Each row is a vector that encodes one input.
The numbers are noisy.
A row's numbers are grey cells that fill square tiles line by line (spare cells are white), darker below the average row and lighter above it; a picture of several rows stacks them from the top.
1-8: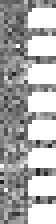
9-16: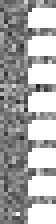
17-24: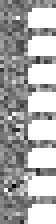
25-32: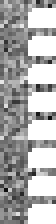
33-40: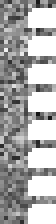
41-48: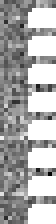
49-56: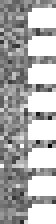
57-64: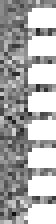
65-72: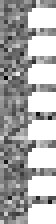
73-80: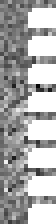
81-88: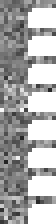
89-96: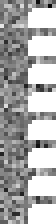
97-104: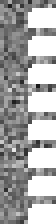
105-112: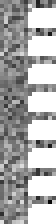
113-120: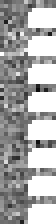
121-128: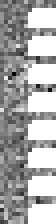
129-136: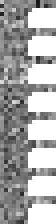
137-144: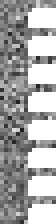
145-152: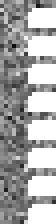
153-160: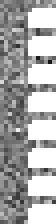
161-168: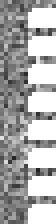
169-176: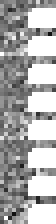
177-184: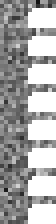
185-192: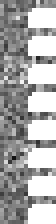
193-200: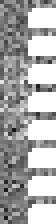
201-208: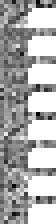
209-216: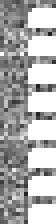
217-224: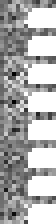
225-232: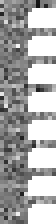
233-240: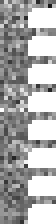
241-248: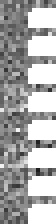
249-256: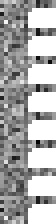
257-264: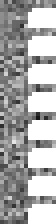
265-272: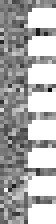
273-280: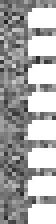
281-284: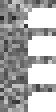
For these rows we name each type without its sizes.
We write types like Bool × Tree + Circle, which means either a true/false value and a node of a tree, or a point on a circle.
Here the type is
Bool × Label + Line.
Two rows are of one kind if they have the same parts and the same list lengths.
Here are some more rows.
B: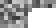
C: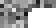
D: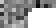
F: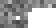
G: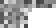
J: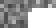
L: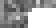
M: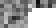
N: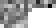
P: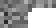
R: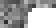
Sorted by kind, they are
B, C, D, G, M, N
F, J, L, P, R

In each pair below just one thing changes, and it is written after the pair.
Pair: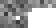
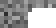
the true/false value
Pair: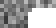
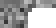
the true/false value
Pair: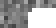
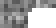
the true/false value
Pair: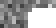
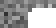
the label
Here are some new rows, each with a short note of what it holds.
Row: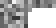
a point on a line
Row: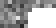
a label and a true/false value
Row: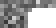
a label and a true/false value
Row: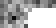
a point on a line
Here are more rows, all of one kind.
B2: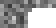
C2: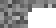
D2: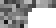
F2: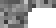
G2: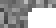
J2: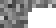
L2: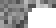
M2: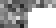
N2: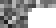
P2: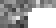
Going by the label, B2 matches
F2 and L2.
